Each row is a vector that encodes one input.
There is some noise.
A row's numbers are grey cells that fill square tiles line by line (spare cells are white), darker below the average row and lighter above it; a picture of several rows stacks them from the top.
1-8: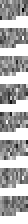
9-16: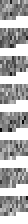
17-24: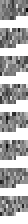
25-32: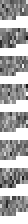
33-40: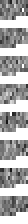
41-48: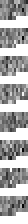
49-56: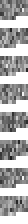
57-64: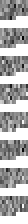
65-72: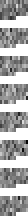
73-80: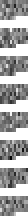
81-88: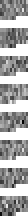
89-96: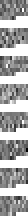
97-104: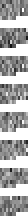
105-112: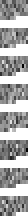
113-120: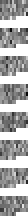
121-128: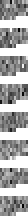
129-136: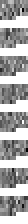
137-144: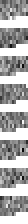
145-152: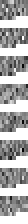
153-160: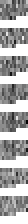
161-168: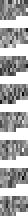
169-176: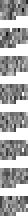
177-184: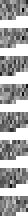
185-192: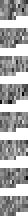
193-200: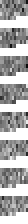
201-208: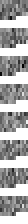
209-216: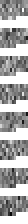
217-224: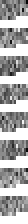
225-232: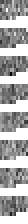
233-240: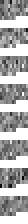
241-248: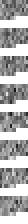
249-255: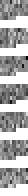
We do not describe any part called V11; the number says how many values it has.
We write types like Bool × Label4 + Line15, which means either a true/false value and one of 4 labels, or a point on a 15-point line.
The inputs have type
Bool × Bool × Bool × (Circle10 + V11).
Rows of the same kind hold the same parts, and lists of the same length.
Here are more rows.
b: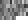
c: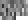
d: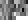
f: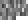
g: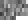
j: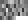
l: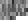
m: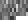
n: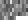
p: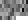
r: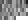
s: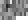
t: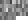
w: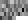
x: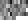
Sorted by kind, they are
b, d, j, p, r, t, w, x
c, f, g, l, m, n, s

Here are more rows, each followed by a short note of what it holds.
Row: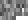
three true/false values and a value of V11
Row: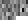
a point on a 10-point circle and three true/false values
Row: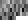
a point on a 10-point circle and three true/false values
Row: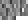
three true/false values and a value of V11
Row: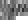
a point on a 10-point circle and three true/false values
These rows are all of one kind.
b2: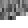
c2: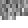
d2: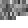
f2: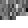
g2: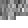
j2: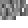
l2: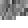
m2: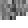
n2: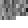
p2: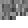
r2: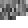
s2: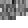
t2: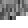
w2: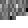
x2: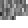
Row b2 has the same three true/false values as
f2, r2, t2 and w2.
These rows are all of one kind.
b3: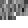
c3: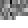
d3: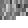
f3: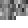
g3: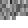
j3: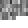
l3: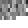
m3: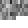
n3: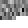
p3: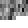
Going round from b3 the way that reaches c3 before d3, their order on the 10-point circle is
b3, l3, c3, j3, n3, m3, g3, d3, p3, f3.
